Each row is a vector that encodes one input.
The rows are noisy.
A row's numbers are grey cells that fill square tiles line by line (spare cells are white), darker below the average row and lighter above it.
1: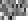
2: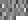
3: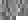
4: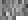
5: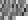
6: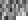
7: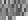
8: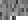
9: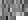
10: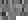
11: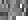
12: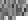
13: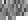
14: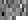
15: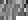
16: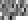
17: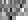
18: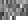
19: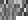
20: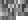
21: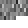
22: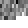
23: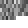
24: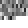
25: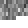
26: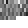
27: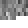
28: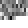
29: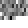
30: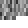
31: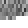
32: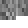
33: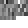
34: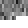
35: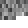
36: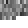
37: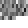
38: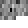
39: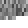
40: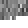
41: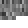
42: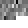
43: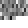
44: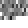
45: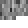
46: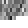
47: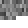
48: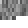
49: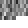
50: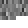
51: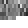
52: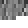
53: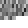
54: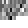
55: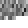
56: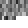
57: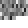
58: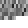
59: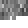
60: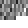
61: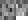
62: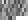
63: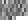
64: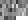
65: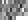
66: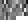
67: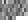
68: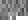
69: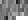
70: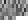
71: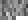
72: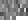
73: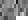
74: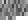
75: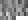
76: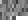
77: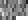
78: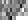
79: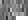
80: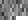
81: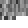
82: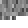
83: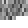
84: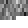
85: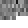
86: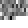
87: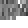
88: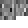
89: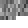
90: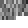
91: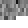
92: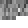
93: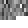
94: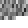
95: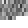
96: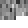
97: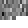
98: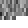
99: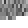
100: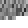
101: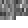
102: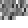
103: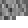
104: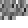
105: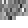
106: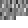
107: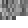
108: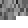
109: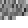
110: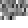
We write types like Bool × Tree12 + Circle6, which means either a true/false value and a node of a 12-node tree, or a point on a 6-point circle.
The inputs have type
(Bool × Label11 + Unit) × Line10.
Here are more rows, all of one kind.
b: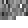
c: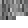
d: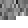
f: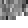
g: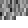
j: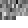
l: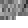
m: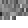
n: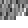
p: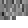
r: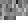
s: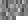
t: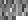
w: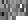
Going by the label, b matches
c, f, n and w.
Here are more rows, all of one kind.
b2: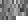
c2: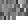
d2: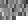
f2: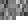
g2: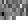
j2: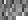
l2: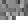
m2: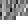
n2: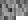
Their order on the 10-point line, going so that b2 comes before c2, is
d2, j2, f2, b2, g2, l2, c2, n2, m2.
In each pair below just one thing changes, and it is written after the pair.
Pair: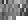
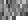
the label
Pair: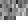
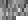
the place on the 10-point line
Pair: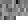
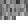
the label
